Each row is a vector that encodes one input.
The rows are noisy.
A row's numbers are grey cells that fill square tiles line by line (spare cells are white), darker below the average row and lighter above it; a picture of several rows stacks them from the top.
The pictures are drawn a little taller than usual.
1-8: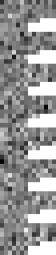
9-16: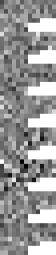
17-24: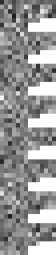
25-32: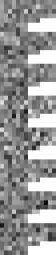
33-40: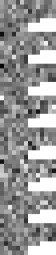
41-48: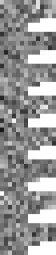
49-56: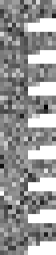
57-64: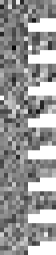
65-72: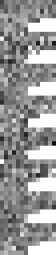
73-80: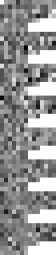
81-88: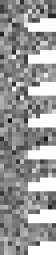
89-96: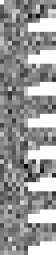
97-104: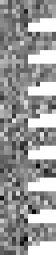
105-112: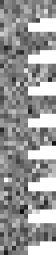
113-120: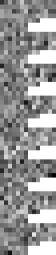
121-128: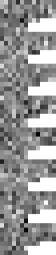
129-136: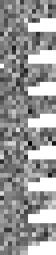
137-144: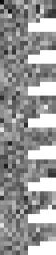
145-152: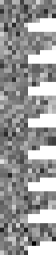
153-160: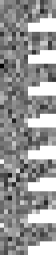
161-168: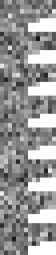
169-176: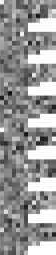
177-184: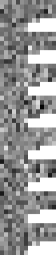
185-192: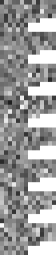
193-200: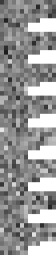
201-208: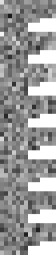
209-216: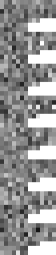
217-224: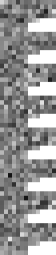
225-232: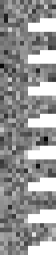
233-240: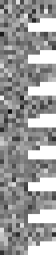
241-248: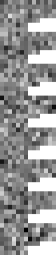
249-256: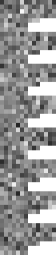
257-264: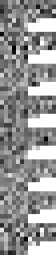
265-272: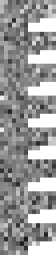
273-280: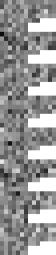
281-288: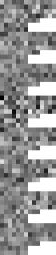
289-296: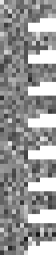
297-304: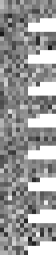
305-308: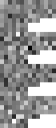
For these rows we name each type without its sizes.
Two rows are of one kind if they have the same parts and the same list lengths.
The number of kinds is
2.
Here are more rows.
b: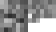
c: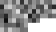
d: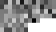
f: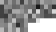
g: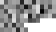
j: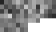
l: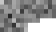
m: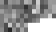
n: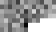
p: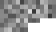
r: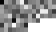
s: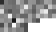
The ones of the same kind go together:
b, d, j, m, n, r, s
c, f, g, l, p

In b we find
a label and three true/false values.
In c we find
a point on a line and three true/false values.
